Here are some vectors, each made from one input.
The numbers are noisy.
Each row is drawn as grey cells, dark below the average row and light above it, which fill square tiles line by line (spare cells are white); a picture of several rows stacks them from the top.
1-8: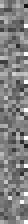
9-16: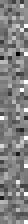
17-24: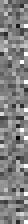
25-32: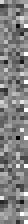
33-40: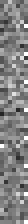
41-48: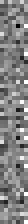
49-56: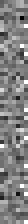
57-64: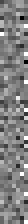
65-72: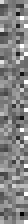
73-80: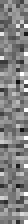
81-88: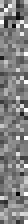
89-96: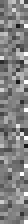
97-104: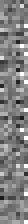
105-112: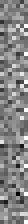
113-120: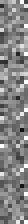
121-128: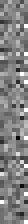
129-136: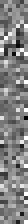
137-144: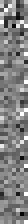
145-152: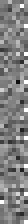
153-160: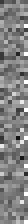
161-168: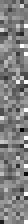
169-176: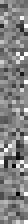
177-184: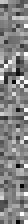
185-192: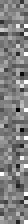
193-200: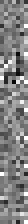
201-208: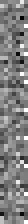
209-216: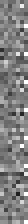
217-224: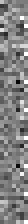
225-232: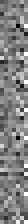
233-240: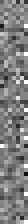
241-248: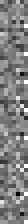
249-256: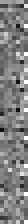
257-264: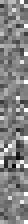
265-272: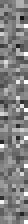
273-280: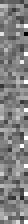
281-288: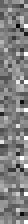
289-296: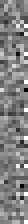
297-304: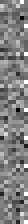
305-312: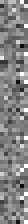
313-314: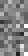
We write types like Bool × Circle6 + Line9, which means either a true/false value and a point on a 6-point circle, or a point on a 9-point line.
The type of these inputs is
Circle17 × (Circle17 + Tree8) + Unit.
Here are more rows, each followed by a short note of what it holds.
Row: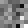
a point on each of two 17-point circles
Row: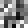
a fixed value
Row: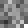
a point on a 17-point circle and a node of an 8-node tree
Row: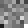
a point on each of two 17-point circles
